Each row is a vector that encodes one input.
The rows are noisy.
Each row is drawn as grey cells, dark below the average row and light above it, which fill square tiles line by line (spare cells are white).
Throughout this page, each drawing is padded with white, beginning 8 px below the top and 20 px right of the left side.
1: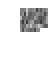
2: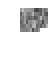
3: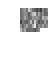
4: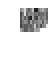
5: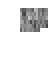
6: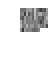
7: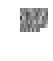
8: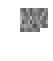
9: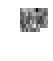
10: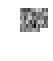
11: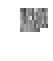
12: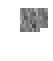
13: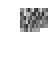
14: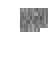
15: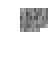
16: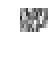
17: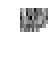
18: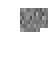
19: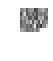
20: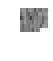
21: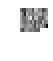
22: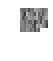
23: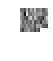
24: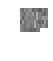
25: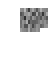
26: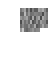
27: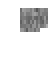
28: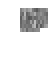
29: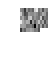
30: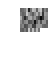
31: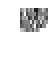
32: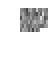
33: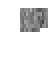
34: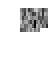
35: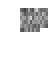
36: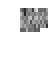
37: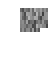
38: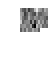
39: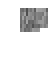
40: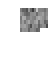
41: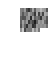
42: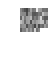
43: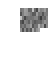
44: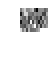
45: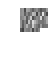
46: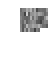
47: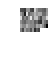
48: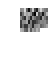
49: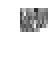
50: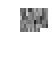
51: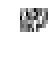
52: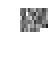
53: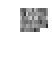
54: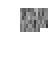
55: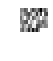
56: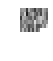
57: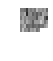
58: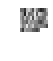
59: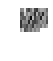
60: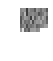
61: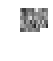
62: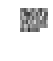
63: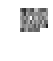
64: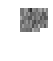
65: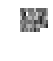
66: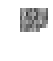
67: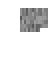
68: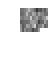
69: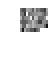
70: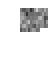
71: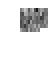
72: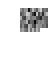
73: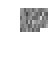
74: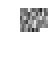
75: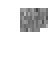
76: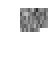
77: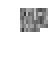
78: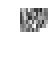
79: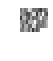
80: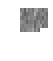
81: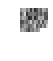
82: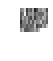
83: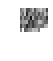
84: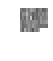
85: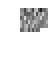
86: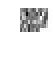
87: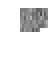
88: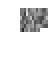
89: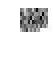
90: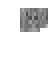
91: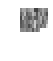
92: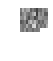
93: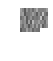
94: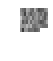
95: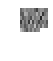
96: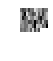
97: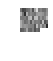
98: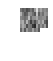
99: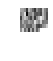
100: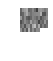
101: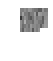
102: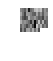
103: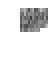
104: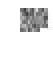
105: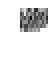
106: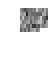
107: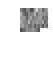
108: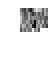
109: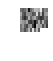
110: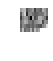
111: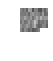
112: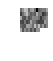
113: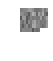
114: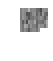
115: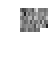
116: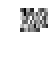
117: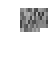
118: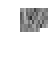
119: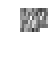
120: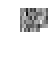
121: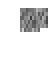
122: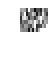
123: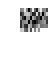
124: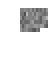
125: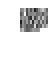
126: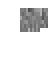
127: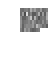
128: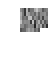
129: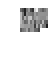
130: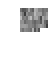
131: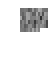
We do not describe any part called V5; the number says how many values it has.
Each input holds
a point on a 13-point line and a value of V5, together with either a fixed value, or four true/false values.
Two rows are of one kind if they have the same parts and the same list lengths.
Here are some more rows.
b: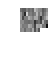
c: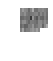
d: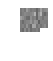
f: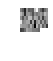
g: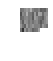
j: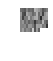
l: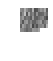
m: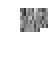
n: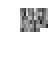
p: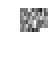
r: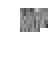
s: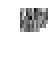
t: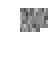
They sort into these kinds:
b, c, f, j, r
d, g, l, m, n, p, s, t

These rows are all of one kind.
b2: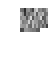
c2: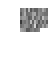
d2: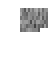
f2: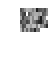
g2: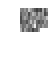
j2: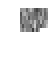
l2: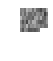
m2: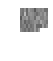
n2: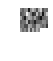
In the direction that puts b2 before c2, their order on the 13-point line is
b2, c2, f2, g2, j2, l2, d2, n2, m2.
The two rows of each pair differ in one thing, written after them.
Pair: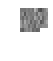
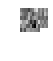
one of the four true/false values
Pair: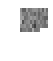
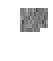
one of the four true/false values
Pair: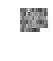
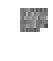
the place on the 13-point line
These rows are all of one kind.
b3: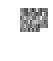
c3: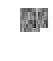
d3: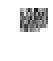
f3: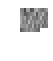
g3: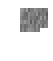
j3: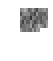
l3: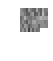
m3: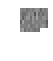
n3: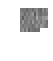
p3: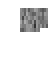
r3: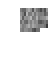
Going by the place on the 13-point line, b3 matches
c3, d3 and p3.
